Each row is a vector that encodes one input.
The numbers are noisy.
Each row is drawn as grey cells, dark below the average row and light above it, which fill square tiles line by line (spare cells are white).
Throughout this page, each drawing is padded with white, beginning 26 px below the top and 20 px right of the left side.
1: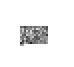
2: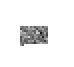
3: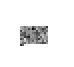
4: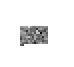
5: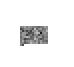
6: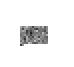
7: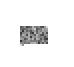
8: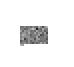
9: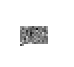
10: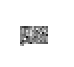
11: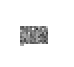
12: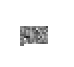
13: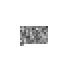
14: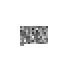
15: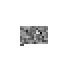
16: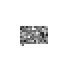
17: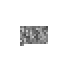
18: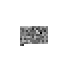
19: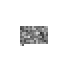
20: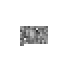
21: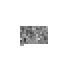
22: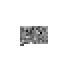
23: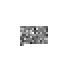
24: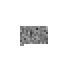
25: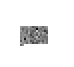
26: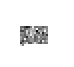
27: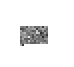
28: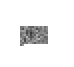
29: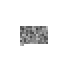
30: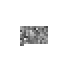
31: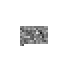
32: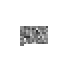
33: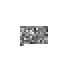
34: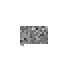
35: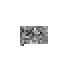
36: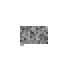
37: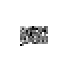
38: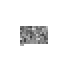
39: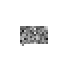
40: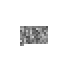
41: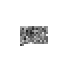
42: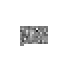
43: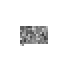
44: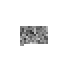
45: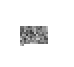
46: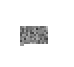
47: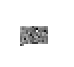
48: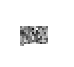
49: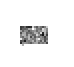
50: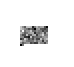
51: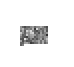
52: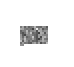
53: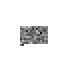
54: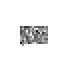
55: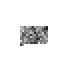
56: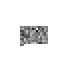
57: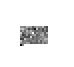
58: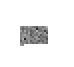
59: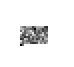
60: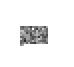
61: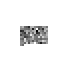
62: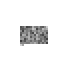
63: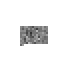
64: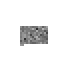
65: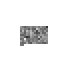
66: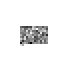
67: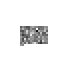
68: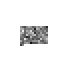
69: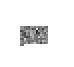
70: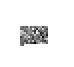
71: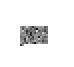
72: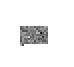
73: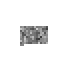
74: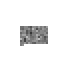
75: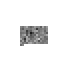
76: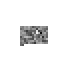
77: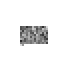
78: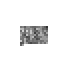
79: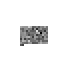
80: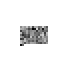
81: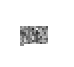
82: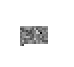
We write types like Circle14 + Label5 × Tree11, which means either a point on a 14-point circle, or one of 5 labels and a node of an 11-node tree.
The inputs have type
Bool × Line4 + Line5.
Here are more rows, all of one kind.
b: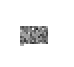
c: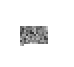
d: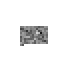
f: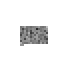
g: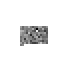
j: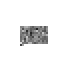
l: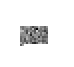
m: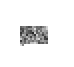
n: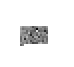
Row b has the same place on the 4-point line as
f and l.
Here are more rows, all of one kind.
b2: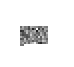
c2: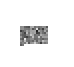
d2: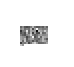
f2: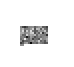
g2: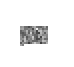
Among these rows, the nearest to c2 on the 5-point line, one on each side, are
b2 and f2.
